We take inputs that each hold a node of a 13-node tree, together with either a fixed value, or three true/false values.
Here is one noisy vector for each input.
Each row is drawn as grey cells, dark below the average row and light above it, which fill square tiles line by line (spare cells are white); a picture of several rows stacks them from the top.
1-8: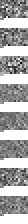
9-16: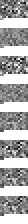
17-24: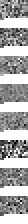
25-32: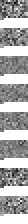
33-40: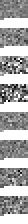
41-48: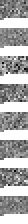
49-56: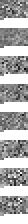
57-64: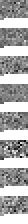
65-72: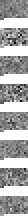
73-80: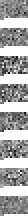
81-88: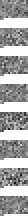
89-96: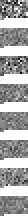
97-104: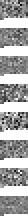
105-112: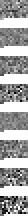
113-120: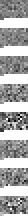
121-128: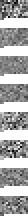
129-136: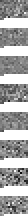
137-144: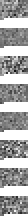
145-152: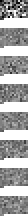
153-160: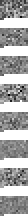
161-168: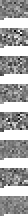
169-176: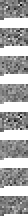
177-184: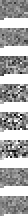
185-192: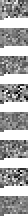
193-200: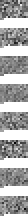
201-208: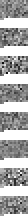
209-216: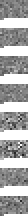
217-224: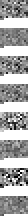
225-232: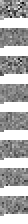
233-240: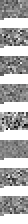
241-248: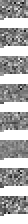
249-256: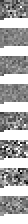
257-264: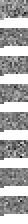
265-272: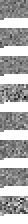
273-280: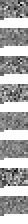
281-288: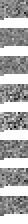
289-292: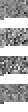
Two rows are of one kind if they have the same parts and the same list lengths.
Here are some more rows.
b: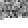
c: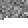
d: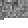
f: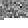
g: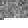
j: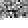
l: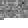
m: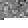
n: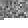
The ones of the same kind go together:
b, g, l, n
c, d, f, j, m

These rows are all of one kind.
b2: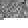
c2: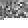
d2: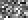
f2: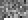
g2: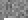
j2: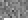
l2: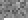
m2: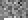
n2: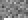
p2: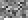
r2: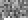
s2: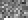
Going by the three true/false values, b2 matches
c2, f2, g2 and l2.
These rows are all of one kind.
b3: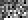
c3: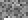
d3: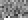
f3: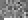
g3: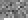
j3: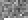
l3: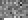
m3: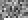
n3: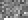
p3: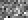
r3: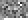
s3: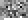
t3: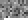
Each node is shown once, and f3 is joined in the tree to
p3.
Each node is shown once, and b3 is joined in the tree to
c3, g3 and l3.
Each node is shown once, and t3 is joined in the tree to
r3.
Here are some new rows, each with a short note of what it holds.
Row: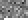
a node of a 13-node tree
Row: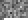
a node of a 13-node tree and three true/false values
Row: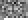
a node of a 13-node tree
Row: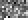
a node of a 13-node tree
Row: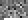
a node of a 13-node tree and three true/false values
